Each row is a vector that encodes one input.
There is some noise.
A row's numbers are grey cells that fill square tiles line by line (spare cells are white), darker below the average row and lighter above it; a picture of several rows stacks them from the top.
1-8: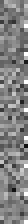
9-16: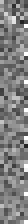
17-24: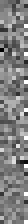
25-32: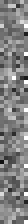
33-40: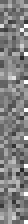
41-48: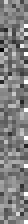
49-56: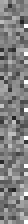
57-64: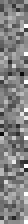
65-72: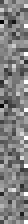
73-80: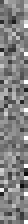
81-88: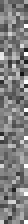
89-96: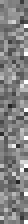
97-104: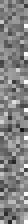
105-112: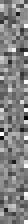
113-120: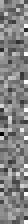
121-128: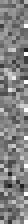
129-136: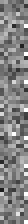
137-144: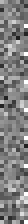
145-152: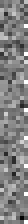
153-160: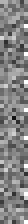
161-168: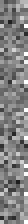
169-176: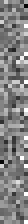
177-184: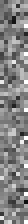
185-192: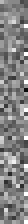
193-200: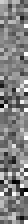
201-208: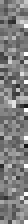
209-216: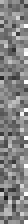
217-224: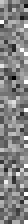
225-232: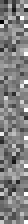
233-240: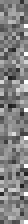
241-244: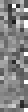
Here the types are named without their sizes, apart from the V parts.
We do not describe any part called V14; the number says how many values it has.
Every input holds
either a node of a tree and a true/false value, or a value of V14.
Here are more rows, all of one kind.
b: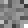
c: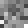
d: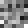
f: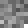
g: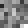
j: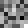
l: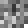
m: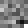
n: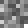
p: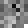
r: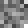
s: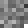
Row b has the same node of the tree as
c, f and n.
